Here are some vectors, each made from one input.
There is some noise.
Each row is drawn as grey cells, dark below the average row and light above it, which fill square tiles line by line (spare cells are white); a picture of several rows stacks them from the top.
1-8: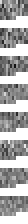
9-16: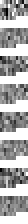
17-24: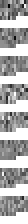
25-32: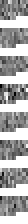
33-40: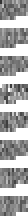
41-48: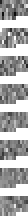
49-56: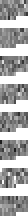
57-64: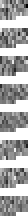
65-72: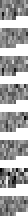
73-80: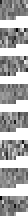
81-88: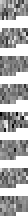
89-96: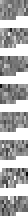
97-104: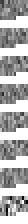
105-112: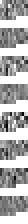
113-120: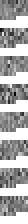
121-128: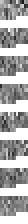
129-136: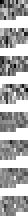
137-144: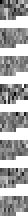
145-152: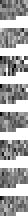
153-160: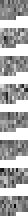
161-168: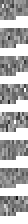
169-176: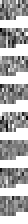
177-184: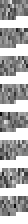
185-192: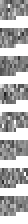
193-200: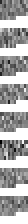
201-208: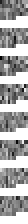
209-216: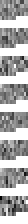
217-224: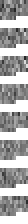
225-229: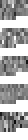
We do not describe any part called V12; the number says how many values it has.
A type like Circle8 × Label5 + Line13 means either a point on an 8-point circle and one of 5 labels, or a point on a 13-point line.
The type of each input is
(Bool × Bool × Bool + Circle10) × (Circle14 + V12).
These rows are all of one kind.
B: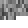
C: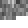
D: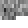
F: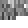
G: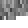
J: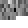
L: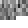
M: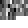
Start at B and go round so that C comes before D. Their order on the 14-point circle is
B, G, C, F, D, J, L, M.
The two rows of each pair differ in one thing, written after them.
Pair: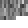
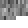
one of the three true/false values
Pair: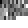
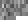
one of the three true/false values
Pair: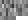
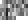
the value of V12
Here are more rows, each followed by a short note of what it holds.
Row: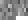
a point on a 10-point circle and a value of V12
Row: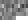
three true/false values and a value of V12
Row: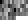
a point on a 14-point circle and three true/false values
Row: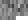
three true/false values and a value of V12
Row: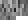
a point on a 10-point circle and a point on a 14-point circle
